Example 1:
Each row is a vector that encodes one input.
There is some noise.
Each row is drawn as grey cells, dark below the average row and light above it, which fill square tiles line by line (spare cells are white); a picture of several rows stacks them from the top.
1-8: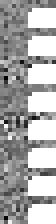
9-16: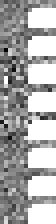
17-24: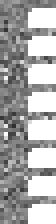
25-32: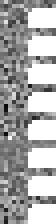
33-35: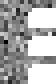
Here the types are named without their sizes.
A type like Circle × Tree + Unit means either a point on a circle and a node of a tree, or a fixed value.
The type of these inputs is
Line.
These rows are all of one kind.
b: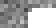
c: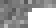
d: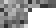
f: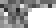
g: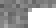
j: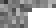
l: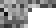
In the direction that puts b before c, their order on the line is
j, b, c, g, f, l, d.
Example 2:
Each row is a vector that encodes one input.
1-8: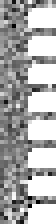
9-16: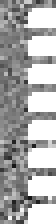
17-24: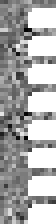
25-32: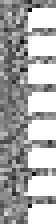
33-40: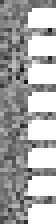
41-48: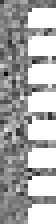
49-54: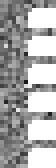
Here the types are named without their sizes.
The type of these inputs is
Circle + Unit.
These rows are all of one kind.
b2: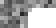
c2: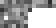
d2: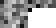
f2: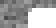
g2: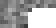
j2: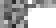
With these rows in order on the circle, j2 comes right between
c2 and g2.
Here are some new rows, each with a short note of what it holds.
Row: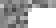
a fixed value
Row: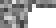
a fixed value
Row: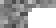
a point on a circle
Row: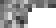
a point on a circle
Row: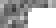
a fixed value
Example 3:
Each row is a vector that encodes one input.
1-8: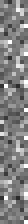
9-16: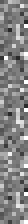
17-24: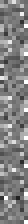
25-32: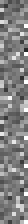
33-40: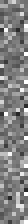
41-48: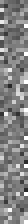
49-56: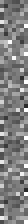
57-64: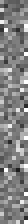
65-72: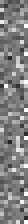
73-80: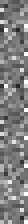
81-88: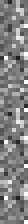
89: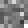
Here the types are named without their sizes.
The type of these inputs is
Label.
